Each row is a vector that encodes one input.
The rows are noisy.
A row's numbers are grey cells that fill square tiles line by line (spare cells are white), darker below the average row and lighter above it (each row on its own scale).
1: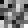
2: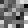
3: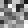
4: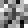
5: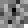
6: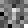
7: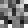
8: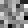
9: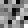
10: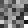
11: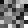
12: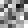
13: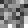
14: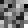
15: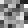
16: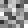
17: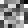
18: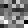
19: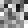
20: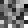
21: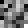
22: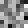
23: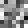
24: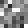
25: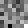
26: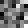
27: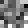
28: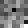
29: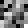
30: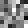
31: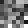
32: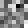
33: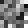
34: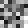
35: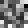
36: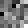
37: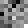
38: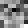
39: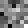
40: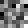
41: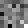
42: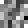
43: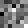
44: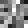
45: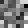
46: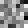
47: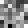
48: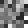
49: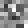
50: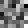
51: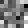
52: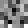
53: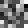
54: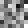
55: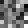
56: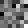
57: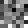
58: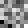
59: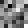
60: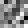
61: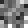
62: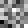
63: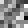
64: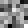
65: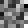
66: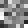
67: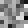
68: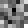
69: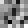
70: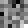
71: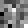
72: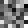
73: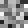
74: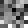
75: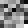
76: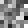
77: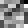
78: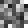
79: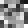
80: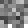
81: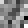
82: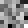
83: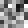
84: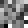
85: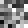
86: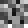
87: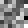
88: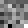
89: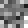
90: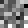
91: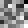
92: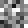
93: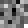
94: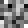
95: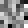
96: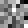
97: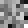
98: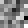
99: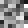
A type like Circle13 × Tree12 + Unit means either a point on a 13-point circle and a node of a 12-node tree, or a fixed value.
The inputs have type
(Bool × Bool × Bool × Bool + Unit) × Label5.
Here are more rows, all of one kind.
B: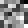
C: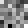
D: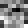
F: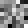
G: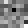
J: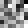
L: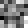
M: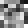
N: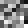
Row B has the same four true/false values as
F, L and N.
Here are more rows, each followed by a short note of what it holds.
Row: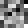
one of 5 labels and four true/false values
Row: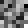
one of 5 labels and four true/false values
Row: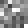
one of 5 labels
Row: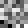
one of 5 labels
